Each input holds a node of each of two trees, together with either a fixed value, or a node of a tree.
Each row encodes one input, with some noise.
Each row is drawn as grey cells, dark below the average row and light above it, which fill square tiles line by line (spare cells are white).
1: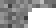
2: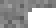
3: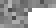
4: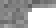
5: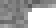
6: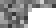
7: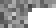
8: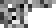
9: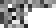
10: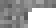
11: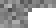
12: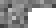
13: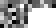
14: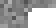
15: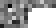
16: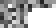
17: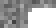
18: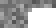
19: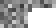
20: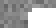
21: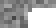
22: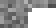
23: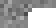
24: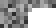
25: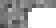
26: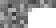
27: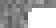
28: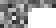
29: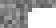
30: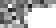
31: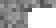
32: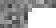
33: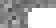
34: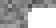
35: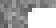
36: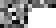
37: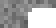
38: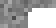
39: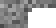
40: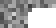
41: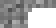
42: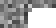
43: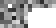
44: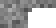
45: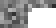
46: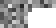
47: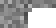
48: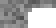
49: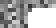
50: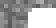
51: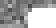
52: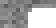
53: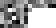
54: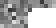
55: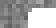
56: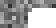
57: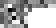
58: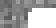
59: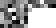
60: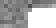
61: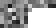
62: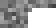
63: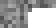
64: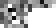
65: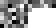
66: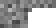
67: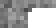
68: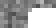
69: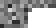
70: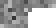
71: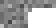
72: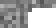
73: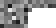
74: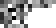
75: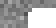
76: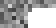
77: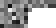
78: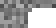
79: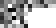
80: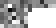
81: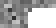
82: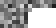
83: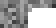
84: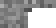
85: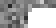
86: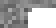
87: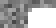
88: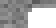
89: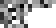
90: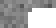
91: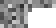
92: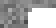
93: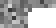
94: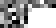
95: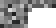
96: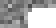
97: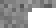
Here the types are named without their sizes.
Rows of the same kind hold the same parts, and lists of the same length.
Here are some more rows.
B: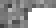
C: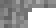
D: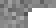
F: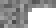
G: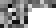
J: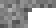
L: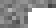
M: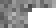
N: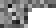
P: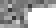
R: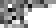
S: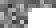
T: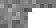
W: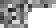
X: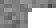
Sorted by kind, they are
B, C, D, F, G, J, L, M, N, T, W, X
P, R, S

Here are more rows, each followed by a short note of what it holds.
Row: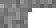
a node of each of three trees
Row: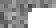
a node of each of two trees
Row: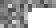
a node of each of three trees
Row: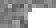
a node of each of three trees
